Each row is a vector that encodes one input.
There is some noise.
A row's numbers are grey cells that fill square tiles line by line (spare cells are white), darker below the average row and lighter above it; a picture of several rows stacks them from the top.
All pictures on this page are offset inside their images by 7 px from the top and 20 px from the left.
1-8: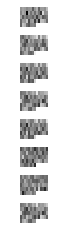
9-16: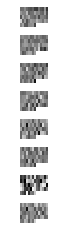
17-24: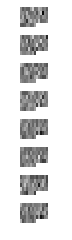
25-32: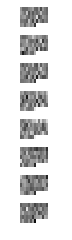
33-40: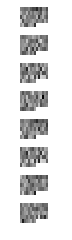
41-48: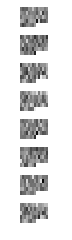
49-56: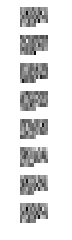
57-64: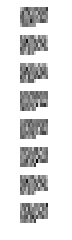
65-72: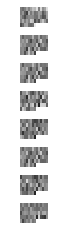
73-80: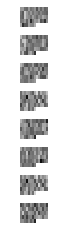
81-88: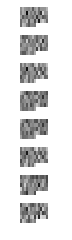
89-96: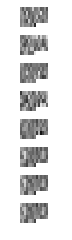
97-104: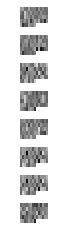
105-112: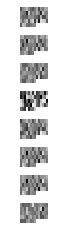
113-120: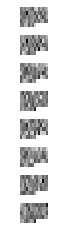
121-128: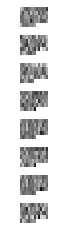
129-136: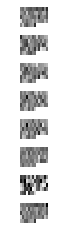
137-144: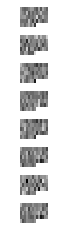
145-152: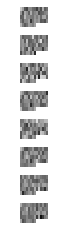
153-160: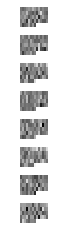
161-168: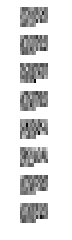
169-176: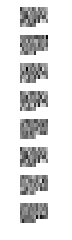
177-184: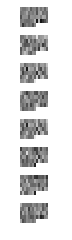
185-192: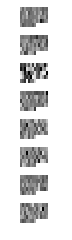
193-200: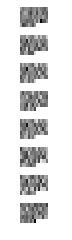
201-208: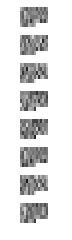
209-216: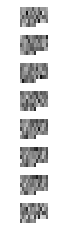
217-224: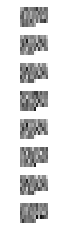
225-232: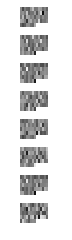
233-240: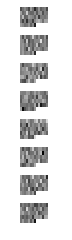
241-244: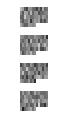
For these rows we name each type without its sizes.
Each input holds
a list of points on a circle.
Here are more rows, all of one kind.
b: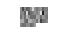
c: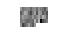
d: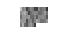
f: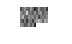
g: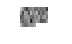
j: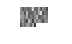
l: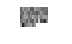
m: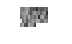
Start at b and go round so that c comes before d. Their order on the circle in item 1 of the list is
b, c, l, g, d, m, f, j.
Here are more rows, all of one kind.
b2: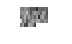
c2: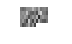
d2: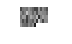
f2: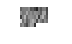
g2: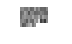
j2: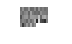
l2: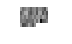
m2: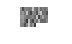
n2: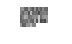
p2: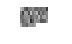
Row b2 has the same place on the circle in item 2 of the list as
g2, l2 and m2.
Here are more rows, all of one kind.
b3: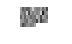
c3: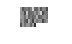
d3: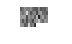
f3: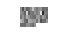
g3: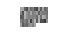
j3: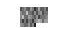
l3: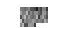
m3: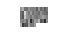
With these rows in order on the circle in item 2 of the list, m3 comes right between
d3 and g3.
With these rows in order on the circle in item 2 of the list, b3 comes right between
f3 and l3.
